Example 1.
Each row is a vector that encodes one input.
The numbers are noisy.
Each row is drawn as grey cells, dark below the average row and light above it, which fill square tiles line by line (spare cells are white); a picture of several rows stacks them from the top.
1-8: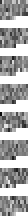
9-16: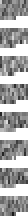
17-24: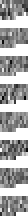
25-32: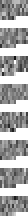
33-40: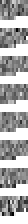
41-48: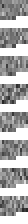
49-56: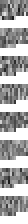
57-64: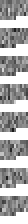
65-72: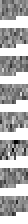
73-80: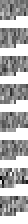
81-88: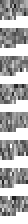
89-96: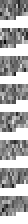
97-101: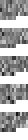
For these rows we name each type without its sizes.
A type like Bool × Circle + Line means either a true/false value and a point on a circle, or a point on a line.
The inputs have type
Label × (Label + Tree).
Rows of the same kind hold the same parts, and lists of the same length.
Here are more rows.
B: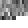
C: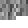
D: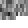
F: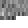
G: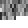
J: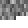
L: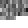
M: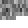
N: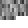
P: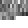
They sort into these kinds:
B, N
C, D, F, G, J, L, M, P

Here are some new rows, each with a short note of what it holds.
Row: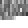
a label and a node of a tree
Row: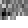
a label and a node of a tree
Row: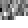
two labels
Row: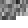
two labels
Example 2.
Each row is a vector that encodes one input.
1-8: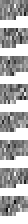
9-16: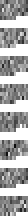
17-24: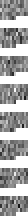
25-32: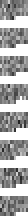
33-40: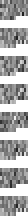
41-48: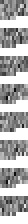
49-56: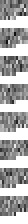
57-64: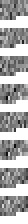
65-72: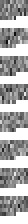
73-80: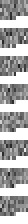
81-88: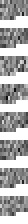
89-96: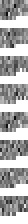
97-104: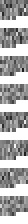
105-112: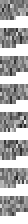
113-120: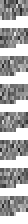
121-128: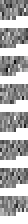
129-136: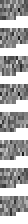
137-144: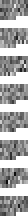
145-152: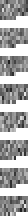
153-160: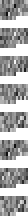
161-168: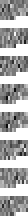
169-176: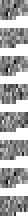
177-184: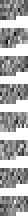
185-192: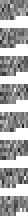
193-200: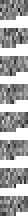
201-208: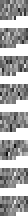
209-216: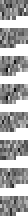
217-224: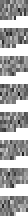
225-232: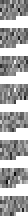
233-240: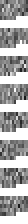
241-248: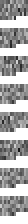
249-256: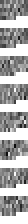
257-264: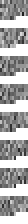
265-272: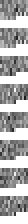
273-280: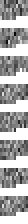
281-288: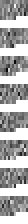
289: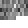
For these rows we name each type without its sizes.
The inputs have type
Bool × Label + Line.
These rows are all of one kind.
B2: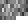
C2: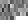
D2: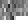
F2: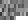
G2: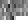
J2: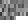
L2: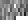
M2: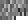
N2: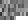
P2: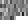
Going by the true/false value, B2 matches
L2 and M2.
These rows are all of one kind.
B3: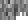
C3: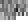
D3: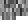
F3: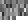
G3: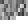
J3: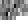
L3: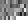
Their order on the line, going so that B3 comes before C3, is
J3, B3, C3, G3, L3, F3, D3.
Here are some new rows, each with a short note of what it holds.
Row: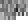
a point on a line
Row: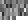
a point on a line
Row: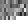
a point on a line
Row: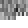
a point on a line
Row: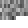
a label and a true/false value
